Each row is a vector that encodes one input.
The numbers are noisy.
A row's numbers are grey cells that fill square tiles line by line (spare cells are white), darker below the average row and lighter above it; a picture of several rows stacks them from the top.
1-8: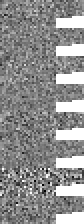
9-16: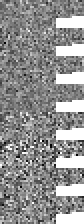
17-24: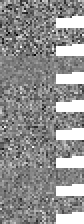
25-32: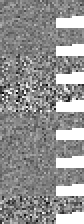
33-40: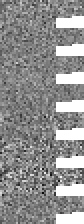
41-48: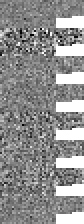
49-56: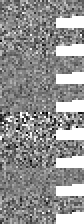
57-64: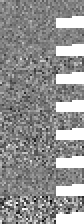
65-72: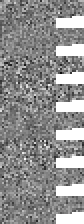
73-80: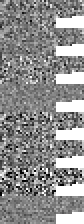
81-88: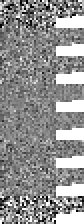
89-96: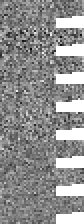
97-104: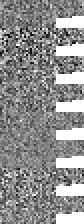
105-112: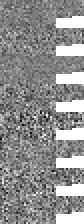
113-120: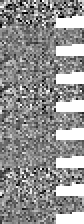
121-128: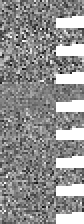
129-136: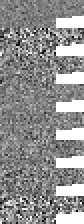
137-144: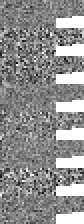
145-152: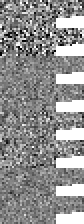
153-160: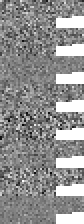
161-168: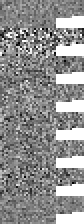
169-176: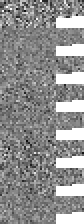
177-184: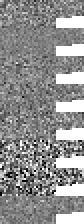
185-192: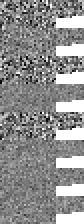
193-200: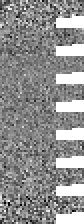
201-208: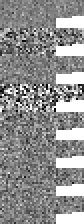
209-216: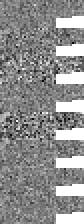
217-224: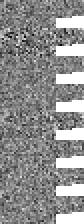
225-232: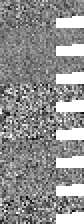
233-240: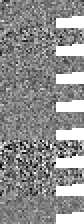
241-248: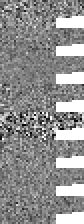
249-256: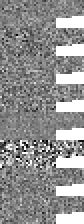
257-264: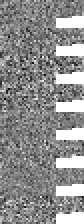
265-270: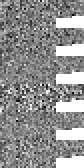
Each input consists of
a point on a 12-point line, together with a list of up to three points on a 5-point circle.
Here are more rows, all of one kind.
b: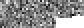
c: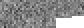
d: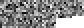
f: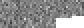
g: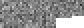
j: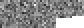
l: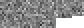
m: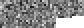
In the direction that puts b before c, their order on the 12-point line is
g, j, d, l, m, f, b, c.
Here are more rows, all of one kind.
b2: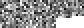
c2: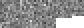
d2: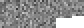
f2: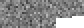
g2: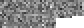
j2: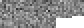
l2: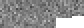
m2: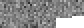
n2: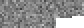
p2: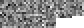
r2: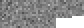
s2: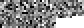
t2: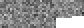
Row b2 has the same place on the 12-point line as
c2, g2, j2 and n2.
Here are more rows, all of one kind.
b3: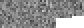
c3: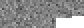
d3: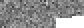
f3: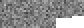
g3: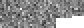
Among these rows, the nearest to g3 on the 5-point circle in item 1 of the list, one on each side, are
b3 and d3.
